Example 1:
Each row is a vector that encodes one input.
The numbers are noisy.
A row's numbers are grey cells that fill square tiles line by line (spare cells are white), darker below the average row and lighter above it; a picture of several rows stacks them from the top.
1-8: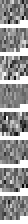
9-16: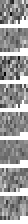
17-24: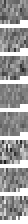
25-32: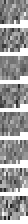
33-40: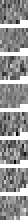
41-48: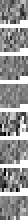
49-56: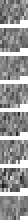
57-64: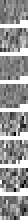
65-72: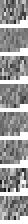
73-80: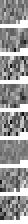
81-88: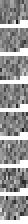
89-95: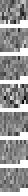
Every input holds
a true/false value, together with either a point on a 13-point circle, or a fixed value.
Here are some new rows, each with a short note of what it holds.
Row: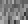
a true/false value
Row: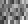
a point on a 13-point circle and a true/false value
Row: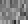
a true/false value
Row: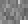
a point on a 13-point circle and a true/false value
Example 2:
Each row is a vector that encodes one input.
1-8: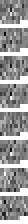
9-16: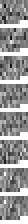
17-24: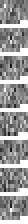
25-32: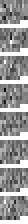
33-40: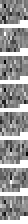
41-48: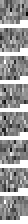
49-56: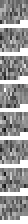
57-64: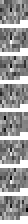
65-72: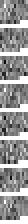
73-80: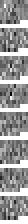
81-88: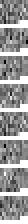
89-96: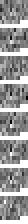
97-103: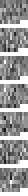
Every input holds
either a point on a 7-point line, or a point on a 10-point line.
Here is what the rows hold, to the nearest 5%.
About 40% of them hold a point on a 7-point line. The rest hold a point on a 10-point line.
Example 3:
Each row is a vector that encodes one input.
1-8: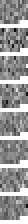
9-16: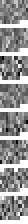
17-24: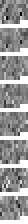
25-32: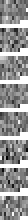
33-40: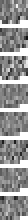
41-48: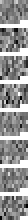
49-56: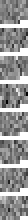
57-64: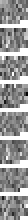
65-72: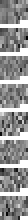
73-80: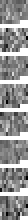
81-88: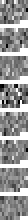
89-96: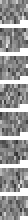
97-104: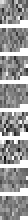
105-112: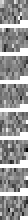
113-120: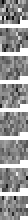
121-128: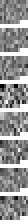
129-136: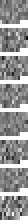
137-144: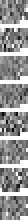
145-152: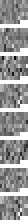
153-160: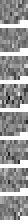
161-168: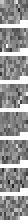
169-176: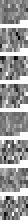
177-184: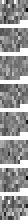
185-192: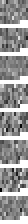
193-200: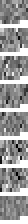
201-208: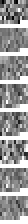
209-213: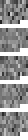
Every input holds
either a point on a 13-point circle, or a node of a 13-node tree.
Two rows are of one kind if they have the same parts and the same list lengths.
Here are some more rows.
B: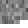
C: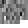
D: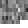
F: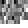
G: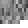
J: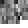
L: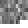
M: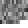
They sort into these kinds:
B, D, J, L, M
C, F, G

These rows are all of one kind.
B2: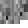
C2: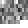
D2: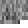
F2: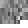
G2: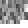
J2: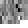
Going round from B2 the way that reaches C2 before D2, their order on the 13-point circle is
B2, C2, F2, D2, G2, J2.
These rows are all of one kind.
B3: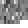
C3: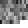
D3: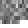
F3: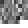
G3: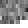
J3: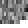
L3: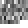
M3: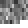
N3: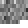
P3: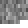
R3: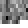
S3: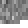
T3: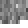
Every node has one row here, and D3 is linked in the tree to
F3 and G3.
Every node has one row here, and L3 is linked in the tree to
F3.
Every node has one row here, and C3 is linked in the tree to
G3, J3 and P3.
